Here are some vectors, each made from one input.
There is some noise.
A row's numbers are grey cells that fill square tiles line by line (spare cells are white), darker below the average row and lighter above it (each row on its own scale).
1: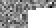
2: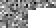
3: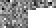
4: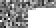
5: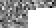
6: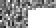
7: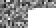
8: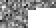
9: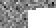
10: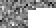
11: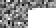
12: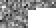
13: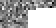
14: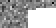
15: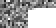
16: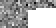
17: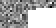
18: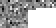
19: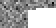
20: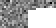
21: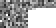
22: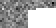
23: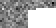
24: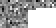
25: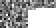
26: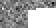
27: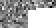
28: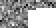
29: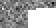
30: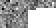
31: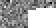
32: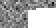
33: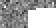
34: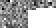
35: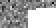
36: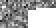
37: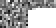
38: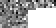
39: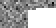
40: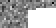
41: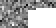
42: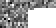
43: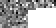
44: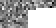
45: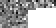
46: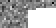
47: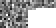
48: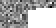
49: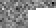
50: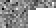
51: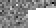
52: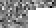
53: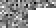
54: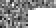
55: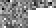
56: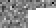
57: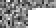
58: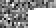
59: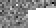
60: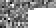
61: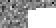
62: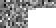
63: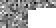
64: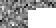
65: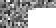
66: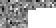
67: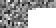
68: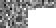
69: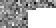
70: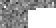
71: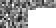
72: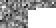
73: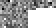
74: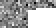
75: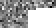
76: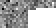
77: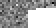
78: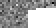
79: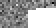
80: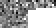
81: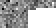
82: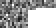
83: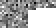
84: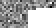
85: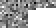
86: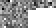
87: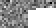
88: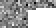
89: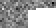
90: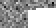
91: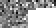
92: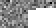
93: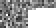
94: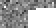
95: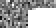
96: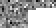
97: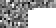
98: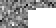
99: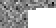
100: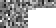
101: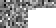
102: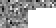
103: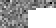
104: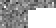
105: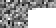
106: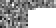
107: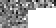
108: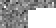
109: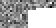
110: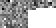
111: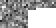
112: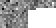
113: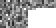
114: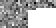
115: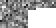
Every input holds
either a point on a 6-point circle and a point on a 6-point line, or four true/false values.
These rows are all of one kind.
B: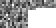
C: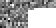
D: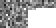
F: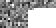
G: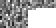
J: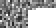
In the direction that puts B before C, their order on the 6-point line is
B, C, F, J, G, D.
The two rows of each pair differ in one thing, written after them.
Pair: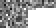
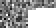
the place on the 6-point line
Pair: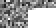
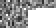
the place on the 6-point circle
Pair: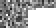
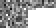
the place on the 6-point line
